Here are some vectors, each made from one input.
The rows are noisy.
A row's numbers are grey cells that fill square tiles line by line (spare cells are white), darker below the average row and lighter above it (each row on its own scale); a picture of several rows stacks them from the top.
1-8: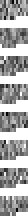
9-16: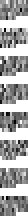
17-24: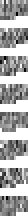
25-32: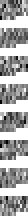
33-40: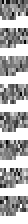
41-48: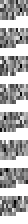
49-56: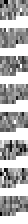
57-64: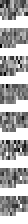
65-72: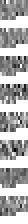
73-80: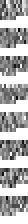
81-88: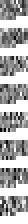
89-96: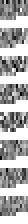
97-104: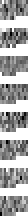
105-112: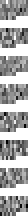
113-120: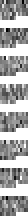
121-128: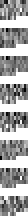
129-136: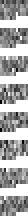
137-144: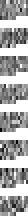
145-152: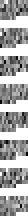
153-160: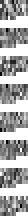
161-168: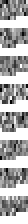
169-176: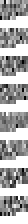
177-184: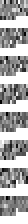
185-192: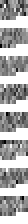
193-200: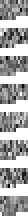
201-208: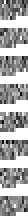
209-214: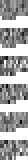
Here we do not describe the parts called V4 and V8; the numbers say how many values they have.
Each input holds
a true/false value, together with either one of 5 labels and a value of V4, or a value of V8.
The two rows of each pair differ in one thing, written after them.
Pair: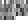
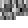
the value of V4
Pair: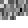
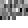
the true/false value
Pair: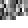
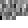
the value of V4
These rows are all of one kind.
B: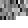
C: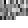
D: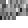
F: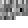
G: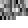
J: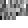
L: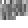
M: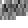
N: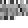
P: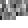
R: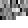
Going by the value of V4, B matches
M and R.
